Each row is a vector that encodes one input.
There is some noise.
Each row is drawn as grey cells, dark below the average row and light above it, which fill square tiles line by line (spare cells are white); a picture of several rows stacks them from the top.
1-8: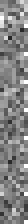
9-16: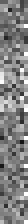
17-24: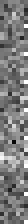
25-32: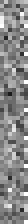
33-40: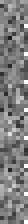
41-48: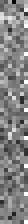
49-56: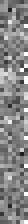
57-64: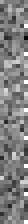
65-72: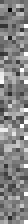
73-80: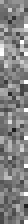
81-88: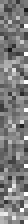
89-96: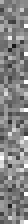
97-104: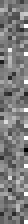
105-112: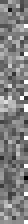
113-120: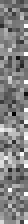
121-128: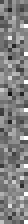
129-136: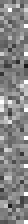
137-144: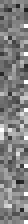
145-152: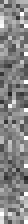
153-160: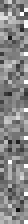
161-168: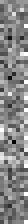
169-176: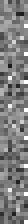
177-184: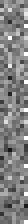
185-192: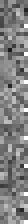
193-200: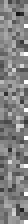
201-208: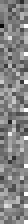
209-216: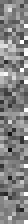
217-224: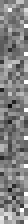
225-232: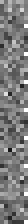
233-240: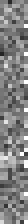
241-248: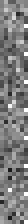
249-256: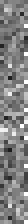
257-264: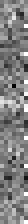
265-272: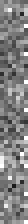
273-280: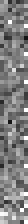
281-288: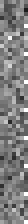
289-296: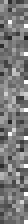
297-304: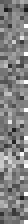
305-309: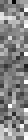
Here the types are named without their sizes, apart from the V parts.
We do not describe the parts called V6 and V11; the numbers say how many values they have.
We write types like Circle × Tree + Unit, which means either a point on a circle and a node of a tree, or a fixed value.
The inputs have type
Bool × Bool × Bool × (Line + V11) + V6.
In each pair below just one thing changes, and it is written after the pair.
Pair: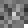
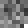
the place on the line
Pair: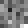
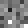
the place on the line
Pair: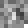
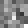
one of the three true/false values
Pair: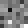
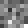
the place on the line
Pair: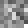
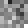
the place on the line
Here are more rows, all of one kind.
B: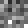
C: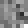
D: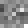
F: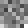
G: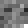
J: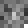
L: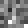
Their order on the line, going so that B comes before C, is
F, B, L, J, D, G, C.
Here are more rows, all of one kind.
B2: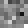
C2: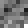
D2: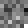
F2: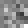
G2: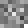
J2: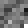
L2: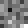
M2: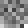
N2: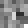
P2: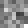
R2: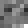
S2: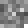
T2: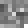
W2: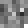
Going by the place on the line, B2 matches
C2, D2 and J2.
